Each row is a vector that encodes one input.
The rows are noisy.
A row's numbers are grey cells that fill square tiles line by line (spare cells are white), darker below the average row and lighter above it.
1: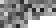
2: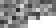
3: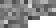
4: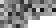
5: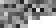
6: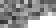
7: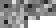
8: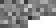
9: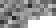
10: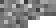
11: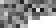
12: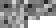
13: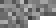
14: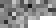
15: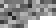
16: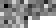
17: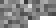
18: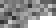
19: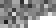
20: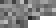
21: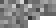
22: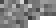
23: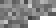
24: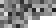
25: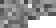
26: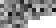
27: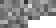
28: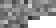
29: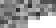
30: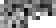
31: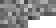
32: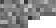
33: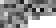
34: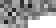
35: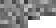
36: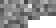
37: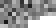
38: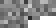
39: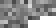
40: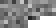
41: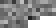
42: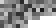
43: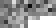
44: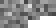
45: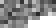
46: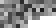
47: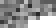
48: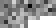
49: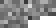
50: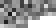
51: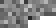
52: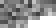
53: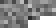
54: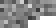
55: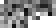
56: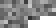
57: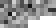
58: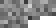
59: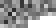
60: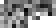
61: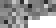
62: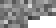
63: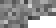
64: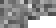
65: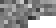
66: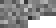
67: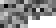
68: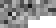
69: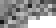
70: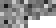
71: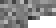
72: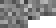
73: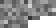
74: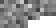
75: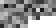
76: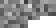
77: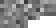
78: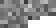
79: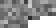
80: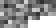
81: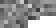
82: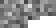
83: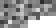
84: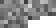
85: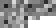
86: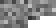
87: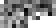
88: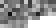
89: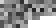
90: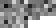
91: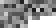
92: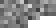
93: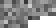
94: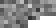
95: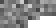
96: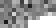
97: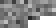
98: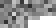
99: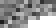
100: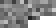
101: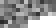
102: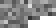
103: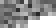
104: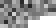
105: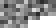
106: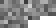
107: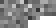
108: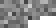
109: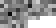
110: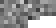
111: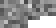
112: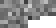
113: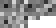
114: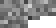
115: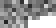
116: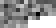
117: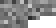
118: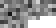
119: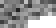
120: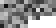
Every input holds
either three true/false values, or a list of up to three points on a 4-point line.
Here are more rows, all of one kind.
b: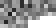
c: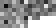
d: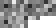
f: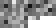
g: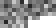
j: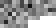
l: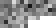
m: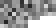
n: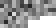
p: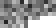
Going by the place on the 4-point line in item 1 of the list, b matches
j, m and n.
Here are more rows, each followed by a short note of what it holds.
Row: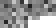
a list of two items
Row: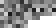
a list of one item
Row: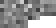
three true/false values
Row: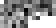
the empty list
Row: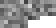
three true/false values
